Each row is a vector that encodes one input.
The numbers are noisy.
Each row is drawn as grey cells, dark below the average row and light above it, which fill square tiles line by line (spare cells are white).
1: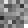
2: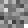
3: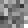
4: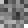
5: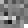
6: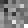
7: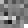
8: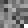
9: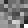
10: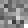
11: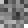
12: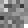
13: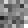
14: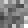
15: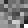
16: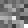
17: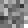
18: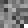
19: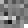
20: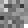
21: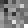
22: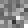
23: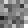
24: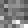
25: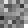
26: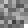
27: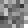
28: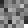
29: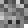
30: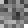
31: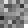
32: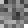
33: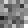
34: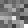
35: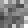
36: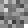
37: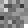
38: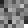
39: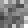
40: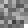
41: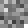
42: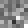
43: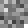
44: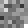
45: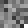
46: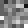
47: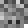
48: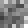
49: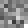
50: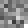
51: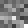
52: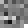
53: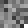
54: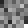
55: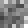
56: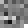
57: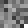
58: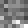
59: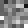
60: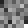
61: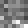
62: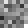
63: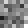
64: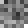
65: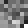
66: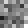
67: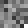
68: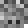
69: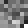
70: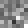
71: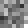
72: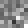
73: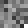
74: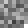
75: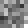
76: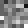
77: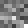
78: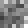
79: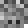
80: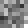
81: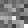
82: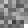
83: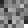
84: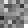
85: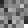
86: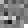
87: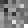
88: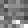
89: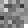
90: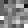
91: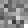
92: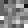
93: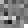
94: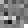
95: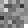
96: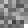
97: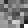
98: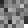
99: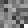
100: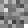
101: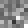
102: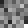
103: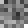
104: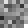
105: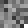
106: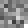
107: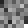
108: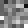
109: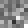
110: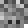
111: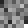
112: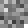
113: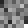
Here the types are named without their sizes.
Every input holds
either a label, or a point on a line.
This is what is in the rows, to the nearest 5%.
About 55% of them hold a label. The rest hold a point on a line.
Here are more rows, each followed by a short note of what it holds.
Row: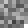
a point on a line
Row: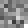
a point on a line
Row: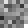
a point on a line
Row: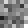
a point on a line
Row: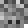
a label
